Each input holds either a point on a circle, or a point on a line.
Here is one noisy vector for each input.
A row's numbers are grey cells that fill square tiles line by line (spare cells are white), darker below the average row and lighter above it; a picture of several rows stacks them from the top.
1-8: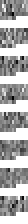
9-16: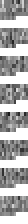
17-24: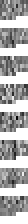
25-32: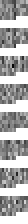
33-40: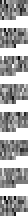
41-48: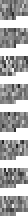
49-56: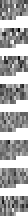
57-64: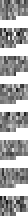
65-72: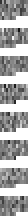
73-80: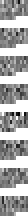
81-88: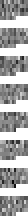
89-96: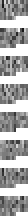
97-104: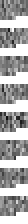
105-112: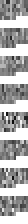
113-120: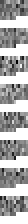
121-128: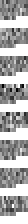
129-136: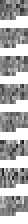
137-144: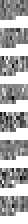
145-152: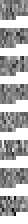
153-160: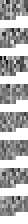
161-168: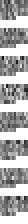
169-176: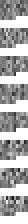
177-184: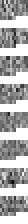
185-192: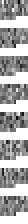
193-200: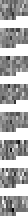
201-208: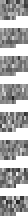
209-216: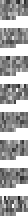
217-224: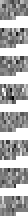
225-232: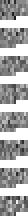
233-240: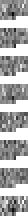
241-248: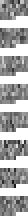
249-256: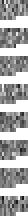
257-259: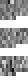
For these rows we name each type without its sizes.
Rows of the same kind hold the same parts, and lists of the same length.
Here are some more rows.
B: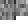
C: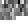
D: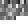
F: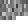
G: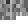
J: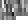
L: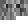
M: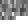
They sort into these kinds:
B, C, D, G, J
F, L, M

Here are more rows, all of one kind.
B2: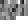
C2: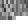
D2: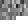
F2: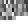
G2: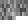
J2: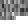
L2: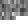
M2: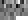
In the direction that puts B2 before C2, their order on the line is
B2, L2, J2, M2, G2, C2, D2, F2.
